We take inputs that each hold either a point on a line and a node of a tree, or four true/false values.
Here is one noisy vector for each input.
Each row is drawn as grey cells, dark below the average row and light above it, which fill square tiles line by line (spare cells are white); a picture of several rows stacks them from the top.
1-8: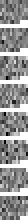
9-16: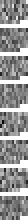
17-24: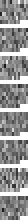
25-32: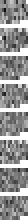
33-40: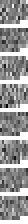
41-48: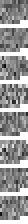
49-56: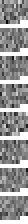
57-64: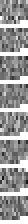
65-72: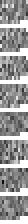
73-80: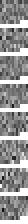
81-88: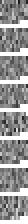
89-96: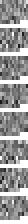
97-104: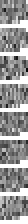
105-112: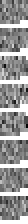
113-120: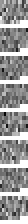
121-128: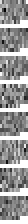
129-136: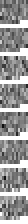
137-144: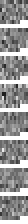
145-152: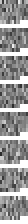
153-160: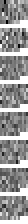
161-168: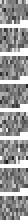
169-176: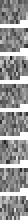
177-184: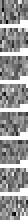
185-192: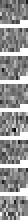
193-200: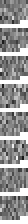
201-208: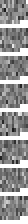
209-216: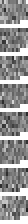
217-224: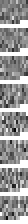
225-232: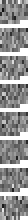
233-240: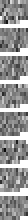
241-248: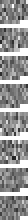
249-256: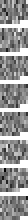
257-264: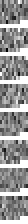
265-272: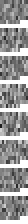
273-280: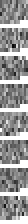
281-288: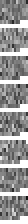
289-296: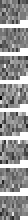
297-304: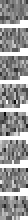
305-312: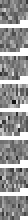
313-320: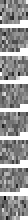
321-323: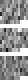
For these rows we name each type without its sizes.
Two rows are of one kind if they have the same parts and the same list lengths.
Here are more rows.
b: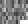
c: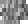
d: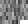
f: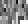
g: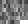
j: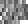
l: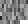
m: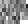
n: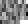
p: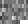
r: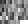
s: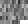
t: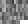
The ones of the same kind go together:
b, d, g, l, p, s, t
c, f, j, m, n, r

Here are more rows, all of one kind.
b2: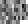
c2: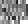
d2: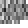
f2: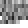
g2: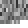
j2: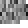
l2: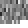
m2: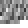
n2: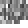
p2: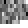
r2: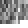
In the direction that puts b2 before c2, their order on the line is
b2, d2, n2, c2, l2, g2, m2, r2, f2, p2, j2.
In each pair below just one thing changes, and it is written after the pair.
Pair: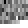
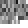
the place on the line
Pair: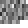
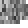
the node of the tree
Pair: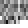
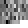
the node of the tree
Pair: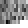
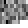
the place on the line
